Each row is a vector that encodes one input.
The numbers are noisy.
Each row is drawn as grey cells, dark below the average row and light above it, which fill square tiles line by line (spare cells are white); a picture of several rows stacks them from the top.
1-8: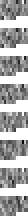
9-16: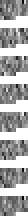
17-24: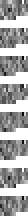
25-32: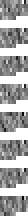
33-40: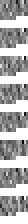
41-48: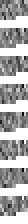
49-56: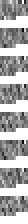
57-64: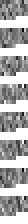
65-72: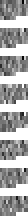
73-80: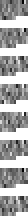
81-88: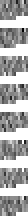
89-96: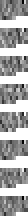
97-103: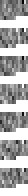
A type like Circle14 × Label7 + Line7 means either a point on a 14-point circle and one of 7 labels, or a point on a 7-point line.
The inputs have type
Bool × (Label6 + Line5).
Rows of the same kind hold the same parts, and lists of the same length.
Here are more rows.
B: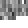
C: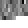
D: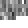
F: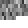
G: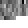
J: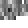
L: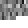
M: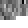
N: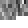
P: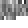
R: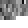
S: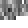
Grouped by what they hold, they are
B, D, F, J, L, P, S
C, G, M, N, R

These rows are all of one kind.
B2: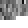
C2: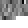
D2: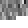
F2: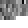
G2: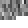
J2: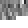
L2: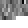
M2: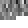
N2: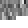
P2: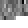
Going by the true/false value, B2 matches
C2, F2, L2 and P2.
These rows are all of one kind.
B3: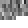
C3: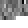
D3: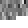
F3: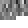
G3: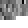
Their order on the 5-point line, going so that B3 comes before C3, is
F3, B3, C3, D3, G3.
